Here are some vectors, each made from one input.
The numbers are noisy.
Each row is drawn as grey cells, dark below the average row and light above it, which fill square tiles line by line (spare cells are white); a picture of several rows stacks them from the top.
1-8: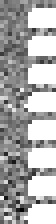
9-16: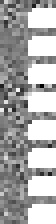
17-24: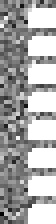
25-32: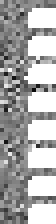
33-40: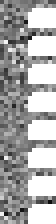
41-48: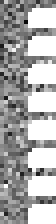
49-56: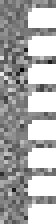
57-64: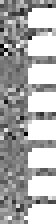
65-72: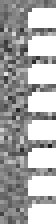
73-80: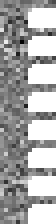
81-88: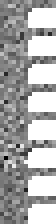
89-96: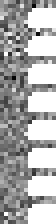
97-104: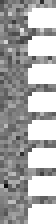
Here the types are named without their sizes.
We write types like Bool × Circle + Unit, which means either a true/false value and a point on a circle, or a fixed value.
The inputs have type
Line + List(Circle).
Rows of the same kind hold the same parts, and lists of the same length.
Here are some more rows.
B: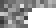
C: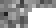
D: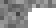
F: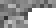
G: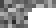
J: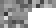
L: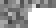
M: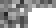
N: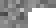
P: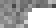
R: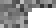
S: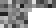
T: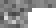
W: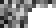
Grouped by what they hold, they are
B, G, P
C, F, M, N, S, W
D, L, R, T
J

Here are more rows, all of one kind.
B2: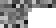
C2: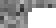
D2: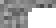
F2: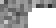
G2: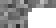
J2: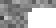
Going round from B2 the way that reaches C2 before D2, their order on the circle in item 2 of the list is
B2, C2, J2, F2, D2, G2.
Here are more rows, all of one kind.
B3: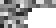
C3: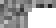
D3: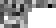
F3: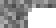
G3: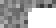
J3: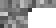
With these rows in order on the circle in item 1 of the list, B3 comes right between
F3 and J3.
